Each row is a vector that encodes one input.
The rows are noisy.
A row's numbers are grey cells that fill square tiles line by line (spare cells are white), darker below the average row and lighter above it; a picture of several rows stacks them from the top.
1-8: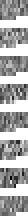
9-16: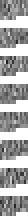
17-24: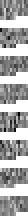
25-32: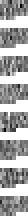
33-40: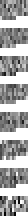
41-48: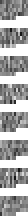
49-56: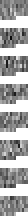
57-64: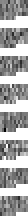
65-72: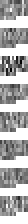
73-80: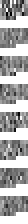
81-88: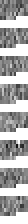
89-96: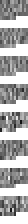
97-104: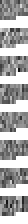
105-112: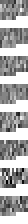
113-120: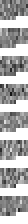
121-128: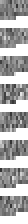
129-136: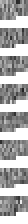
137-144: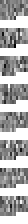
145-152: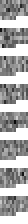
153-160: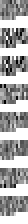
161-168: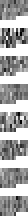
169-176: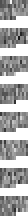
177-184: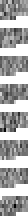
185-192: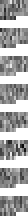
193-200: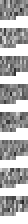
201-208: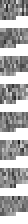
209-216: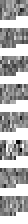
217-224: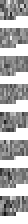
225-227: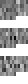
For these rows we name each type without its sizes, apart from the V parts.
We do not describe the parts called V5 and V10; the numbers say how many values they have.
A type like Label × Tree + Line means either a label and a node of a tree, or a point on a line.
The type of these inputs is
Bool × (Tree + Unit) × V5 × V10 + Unit.
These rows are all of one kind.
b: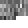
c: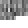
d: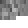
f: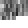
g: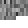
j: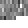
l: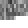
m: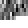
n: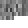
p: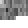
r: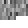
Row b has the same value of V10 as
f, j, m and p.
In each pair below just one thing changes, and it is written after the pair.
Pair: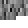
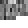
the true/false value
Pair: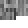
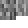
the node of the tree
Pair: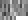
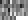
the value of V10
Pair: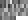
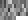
the value of V5
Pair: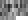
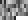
the value of V10
